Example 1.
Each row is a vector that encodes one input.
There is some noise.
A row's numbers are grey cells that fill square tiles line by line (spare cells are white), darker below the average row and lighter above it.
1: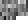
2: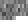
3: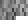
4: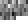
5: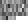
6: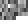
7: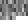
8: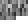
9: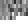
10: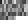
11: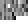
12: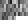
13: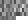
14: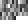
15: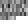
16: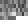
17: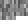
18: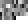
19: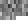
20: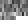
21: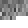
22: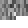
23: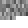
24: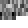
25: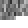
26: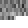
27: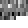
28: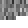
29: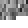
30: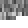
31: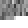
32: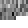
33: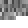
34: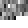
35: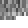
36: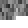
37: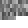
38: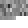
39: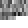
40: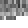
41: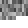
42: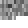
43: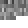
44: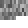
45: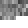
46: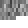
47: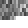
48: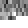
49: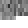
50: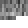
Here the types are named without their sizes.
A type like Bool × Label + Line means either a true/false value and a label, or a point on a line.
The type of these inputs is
Bool × Line.
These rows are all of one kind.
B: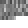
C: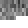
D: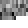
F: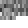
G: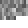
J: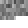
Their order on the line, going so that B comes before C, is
B, J, F, D, C, G.
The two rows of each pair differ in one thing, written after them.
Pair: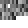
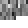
the place on the line
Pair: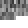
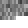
the place on the line
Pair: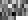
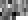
the place on the line
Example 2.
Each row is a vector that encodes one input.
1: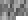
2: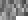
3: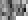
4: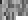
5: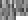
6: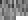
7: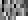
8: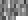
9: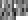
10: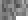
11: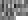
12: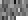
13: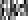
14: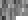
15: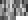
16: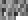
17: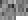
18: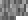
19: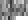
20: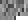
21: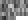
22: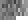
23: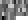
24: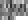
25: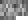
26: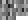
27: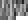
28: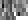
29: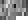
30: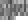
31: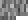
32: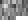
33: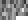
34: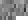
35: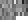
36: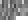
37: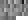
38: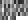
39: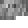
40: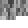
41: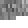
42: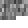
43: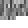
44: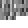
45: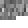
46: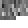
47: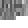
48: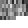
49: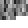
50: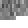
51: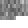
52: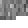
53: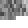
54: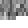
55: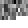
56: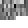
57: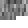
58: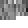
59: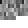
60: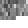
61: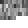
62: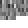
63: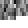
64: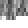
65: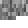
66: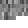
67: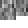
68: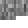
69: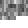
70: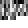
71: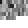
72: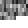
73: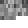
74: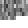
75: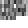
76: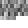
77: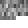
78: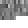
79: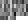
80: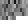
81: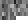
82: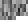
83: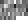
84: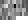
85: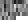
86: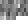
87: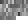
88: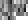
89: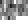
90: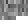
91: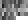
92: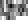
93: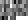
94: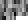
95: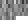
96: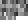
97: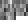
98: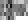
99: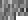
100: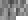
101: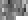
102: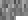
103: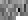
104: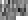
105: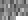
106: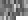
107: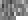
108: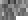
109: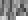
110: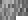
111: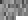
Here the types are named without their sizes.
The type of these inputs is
Line + Tree.
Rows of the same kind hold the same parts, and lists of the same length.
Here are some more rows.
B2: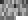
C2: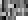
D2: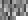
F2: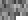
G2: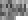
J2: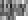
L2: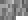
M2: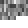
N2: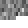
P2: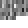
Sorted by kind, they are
B2, L2, M2, P2
C2, D2, F2, G2, J2, N2

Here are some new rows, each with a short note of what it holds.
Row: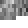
a point on a line
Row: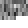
a node of a tree
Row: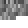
a node of a tree
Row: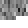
a node of a tree
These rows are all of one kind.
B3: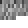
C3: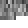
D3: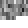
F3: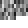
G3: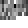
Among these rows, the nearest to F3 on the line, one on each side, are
B3 and G3.
